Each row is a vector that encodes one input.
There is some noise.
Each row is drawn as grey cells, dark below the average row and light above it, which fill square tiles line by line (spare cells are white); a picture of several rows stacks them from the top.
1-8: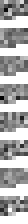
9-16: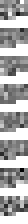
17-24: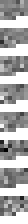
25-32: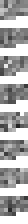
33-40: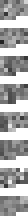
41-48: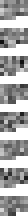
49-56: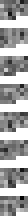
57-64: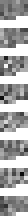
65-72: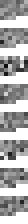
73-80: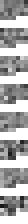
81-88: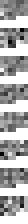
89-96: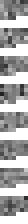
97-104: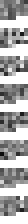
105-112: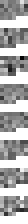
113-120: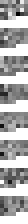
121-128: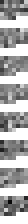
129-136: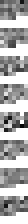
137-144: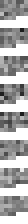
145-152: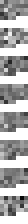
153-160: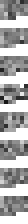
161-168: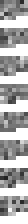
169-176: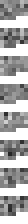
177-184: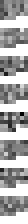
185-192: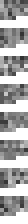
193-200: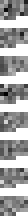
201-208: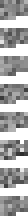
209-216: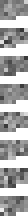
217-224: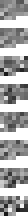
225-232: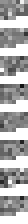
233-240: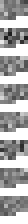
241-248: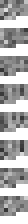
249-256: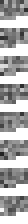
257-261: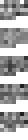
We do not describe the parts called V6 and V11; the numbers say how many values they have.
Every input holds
a value of V6, together with either a point on a 5-point line, or a true/false value and a value of V11.
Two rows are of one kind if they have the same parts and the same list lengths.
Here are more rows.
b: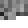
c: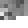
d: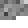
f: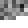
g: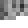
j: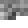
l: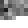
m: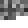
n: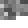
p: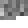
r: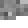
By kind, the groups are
b, d, g, l, m, r
c, f, j, n, p

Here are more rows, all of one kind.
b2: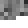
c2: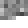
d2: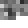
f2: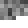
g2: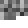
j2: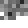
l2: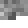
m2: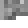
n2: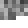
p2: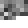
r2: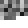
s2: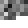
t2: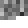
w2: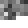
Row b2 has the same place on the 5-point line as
f2, g2, r2 and t2.
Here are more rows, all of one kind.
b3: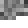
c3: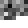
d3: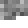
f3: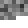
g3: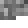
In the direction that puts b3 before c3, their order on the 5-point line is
b3, f3, g3, c3, d3.
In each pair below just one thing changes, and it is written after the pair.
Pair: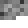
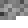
the true/false value
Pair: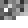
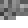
the value of V6
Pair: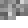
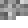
the true/false value
